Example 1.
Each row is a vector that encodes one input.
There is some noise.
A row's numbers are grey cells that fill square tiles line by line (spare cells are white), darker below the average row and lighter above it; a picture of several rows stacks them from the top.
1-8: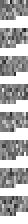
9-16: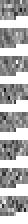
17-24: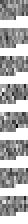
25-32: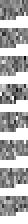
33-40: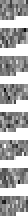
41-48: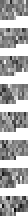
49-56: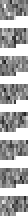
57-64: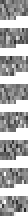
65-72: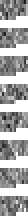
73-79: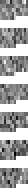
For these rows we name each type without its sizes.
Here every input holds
a point on a line, together with either a fixed value, or a node of a tree.
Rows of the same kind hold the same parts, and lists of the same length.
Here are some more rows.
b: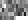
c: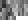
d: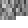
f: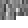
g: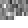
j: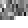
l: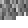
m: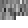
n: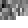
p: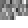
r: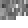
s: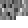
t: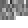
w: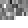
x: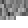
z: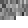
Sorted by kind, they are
b, g, j, p, t, w
c, d, f, l, m, n, r, s, x, z

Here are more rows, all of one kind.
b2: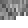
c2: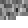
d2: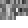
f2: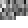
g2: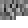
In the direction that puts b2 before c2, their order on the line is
f2, d2, g2, b2, c2.
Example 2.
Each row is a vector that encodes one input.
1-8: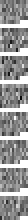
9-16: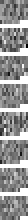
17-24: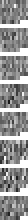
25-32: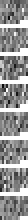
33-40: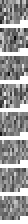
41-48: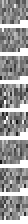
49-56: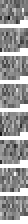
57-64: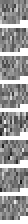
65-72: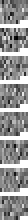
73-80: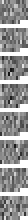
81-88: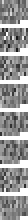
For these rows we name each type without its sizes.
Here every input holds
a label, together with either a fixed value, or three true/false values.
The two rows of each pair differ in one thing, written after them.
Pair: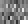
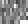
the label
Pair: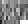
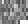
the label
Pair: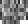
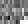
the label
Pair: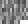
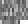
one of the three true/false values
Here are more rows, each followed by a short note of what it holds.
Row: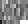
a label and three true/false values
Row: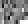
a label and three true/false values
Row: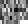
a label
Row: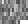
a label and three true/false values
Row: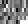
a label
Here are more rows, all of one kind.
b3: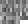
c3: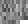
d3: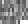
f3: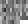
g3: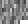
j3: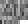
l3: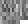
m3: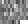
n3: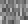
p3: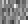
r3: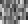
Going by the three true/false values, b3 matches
f3, j3 and n3.
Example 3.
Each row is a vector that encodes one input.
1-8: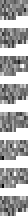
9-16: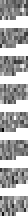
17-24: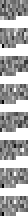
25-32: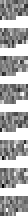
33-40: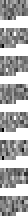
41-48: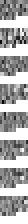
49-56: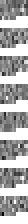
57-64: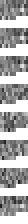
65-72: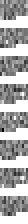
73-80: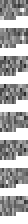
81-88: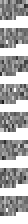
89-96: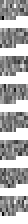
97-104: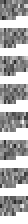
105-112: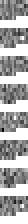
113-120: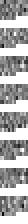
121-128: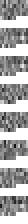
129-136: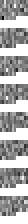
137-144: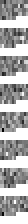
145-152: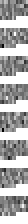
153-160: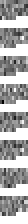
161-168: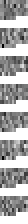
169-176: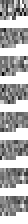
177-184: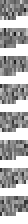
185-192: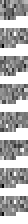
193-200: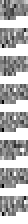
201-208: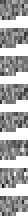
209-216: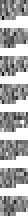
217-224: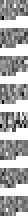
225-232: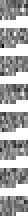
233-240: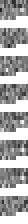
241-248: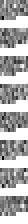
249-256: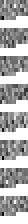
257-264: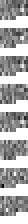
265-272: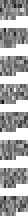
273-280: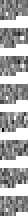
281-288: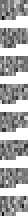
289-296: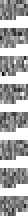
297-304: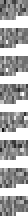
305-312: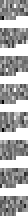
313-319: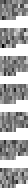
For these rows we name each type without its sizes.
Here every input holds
a list of points on a line.
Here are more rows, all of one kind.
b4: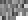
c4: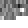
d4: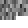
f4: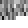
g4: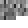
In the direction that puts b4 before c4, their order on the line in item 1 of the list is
f4, b4, g4, d4, c4.
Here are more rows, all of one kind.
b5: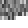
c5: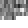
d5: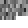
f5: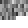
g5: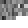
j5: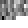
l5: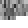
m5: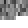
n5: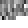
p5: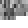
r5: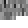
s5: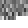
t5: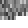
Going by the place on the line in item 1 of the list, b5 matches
d5, m5, s5 and t5.
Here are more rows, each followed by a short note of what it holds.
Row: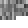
a list of one item
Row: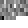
a list of one item
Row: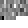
a list of one item
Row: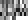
the empty list
